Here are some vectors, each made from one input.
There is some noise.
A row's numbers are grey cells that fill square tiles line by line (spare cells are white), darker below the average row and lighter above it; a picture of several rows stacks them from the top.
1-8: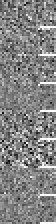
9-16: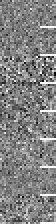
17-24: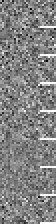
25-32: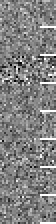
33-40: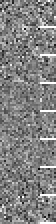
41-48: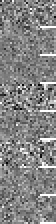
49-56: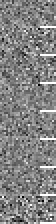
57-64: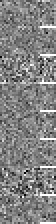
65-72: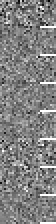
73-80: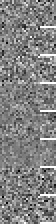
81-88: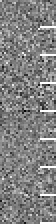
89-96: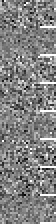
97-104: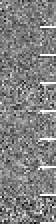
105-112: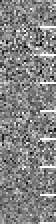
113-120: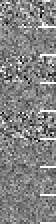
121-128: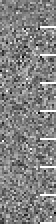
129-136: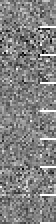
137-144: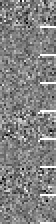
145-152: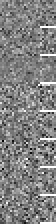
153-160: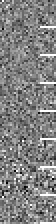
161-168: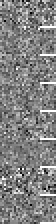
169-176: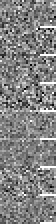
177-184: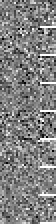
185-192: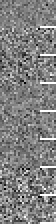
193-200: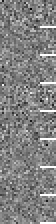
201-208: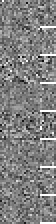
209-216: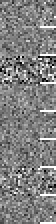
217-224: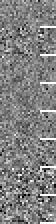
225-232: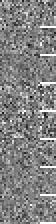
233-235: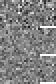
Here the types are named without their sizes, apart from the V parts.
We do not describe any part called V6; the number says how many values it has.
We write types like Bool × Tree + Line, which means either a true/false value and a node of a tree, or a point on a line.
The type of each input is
Bool × Circle + Line + Tree + V6.
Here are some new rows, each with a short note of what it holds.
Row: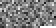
a point on a circle and a true/false value
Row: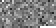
a value of V6
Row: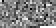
a point on a line
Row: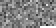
a value of V6
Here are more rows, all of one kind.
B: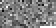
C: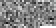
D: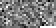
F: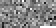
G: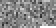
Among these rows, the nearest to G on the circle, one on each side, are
C and F.
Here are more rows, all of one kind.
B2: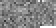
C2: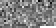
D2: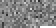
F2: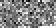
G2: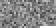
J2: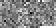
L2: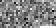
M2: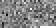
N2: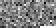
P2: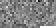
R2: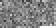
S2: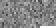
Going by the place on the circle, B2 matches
J2 and N2.
